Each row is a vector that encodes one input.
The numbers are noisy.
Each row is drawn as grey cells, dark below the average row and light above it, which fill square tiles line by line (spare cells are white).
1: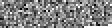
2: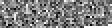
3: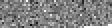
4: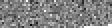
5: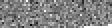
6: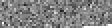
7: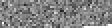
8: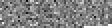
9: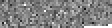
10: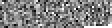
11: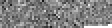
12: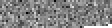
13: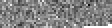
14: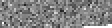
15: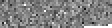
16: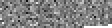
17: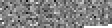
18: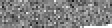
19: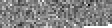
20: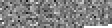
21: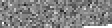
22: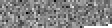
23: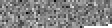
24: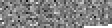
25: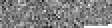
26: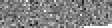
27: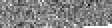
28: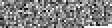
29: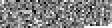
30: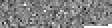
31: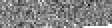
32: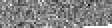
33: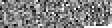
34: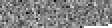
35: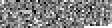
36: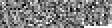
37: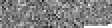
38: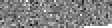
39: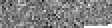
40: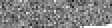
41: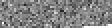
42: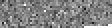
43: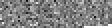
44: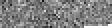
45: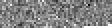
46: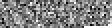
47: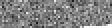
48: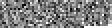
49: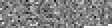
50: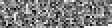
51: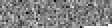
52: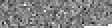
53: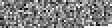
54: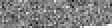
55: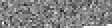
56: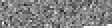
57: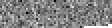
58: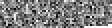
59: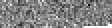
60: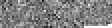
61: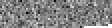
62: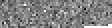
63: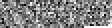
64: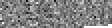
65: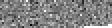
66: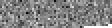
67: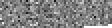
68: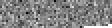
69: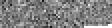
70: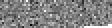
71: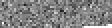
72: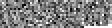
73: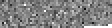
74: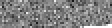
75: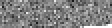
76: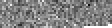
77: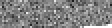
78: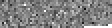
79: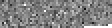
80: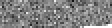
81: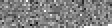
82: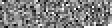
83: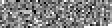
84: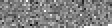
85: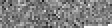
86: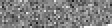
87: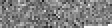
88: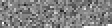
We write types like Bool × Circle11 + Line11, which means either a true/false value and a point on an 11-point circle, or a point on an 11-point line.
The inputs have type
Bool × Bool × Bool + Label6.
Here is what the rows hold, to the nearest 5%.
About 20% of them hold one of 6 labels. The rest hold three true/false values.
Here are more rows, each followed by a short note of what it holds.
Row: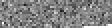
three true/false values
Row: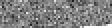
three true/false values
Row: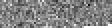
three true/false values
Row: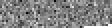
three true/false values
